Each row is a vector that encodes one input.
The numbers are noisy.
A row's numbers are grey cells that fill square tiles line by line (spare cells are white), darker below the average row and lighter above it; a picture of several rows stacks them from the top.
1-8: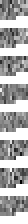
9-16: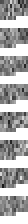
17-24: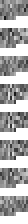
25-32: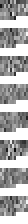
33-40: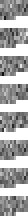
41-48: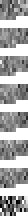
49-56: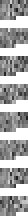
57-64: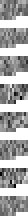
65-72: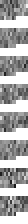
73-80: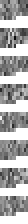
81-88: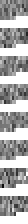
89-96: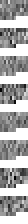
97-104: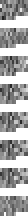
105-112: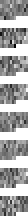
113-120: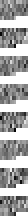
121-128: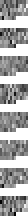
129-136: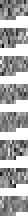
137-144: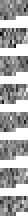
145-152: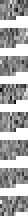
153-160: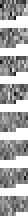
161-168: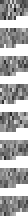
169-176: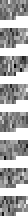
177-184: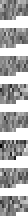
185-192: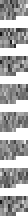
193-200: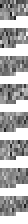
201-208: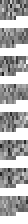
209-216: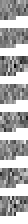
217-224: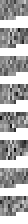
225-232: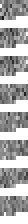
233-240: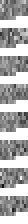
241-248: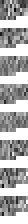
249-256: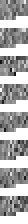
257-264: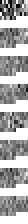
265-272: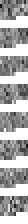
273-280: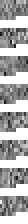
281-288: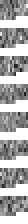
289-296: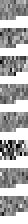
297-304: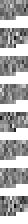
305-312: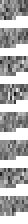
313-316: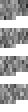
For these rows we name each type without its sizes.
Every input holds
a list of points on a line.
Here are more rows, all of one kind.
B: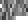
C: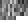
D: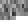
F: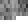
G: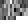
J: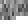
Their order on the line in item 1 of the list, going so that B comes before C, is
B, D, J, F, C, G.
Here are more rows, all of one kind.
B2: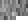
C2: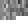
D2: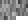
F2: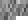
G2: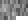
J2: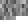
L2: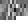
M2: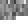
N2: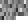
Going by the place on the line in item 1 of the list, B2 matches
C2, D2 and G2.
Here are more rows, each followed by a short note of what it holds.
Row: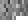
a list of two items
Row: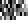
the empty list
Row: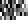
the empty list
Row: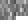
a list of two items
